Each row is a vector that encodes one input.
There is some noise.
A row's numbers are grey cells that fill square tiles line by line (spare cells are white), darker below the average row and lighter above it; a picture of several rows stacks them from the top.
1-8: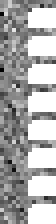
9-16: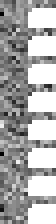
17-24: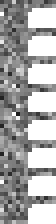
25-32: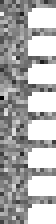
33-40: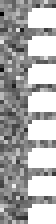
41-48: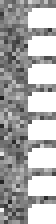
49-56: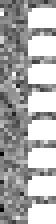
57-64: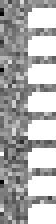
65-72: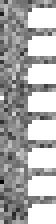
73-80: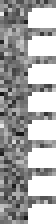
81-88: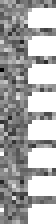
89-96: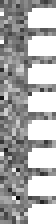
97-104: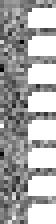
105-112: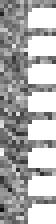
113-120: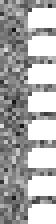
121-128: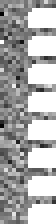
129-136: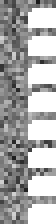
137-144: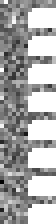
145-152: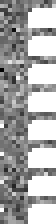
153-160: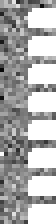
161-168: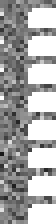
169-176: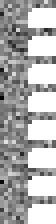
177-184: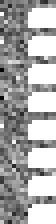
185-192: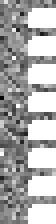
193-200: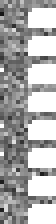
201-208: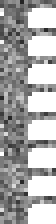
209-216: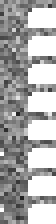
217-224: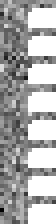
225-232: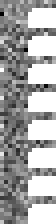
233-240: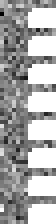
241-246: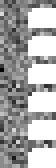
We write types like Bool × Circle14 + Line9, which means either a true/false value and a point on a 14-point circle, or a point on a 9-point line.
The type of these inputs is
(Circle16 + Unit) × (Line4 + Line8).
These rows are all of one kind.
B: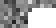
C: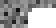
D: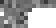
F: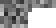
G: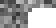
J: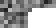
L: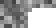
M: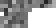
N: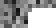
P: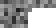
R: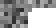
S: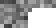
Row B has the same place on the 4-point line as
C and N.
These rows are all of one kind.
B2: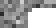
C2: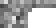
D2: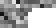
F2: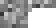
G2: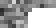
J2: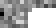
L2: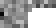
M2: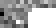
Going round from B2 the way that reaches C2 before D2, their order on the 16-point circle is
B2, L2, F2, C2, D2, G2, M2, J2.
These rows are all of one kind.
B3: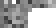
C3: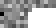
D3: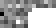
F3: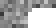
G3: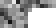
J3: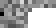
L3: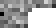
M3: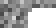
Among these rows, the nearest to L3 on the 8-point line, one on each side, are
D3 and G3.
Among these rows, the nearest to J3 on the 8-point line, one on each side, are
F3 and M3.
